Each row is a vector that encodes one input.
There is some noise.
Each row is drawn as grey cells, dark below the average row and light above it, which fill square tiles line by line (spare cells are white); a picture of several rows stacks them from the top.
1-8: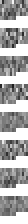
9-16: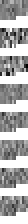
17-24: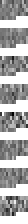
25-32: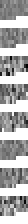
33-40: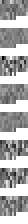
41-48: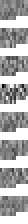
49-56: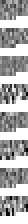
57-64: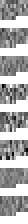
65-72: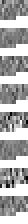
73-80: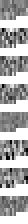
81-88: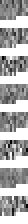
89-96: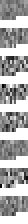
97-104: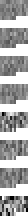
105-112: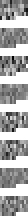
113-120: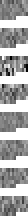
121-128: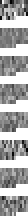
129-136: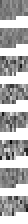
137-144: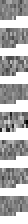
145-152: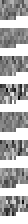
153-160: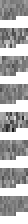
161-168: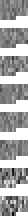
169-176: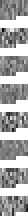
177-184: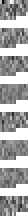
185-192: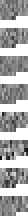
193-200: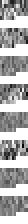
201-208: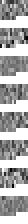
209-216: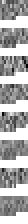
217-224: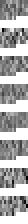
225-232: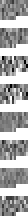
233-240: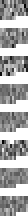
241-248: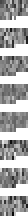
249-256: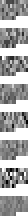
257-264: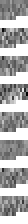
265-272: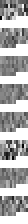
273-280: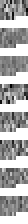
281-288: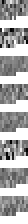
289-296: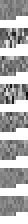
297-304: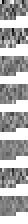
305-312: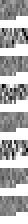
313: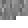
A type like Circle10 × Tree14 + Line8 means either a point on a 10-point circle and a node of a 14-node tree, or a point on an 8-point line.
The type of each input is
Bool × (Circle5 + Unit) × Label9 + Label5.
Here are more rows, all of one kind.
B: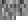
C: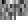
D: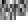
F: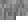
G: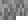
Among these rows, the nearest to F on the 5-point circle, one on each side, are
C and G.
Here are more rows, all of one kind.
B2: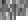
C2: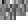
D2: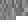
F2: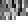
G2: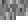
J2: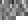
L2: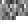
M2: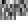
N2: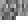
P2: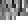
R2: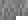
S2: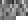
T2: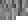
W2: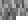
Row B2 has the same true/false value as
C2, G2 and N2.
